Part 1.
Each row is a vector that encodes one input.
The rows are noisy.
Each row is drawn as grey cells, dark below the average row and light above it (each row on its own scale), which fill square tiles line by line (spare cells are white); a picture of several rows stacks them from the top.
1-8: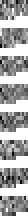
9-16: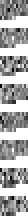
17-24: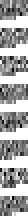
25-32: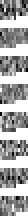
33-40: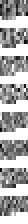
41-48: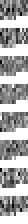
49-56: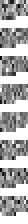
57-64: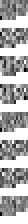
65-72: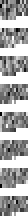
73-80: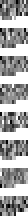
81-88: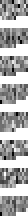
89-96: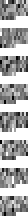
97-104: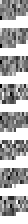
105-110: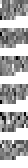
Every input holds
either one of 8 labels, or three true/false values.
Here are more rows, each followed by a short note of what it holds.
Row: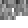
three true/false values
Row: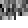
three true/false values
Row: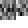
three true/false values
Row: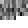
three true/false values
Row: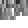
three true/false values
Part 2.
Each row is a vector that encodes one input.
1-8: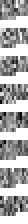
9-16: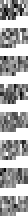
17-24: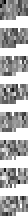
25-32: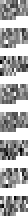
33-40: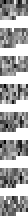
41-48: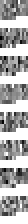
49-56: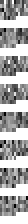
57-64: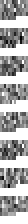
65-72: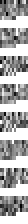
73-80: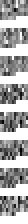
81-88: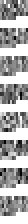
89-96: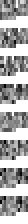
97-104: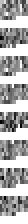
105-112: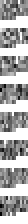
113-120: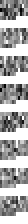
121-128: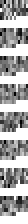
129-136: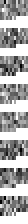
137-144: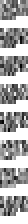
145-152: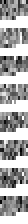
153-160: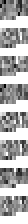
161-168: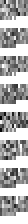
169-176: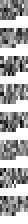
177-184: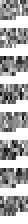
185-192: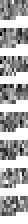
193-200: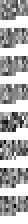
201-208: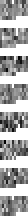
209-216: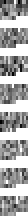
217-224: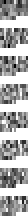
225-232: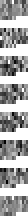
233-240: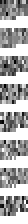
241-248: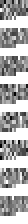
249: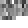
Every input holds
either a point on a 9-point circle, or a point on a 10-point circle, or a fixed value.
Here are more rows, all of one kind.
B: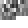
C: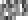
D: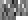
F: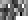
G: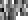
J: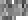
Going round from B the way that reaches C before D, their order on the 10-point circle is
B, C, J, G, F, D.
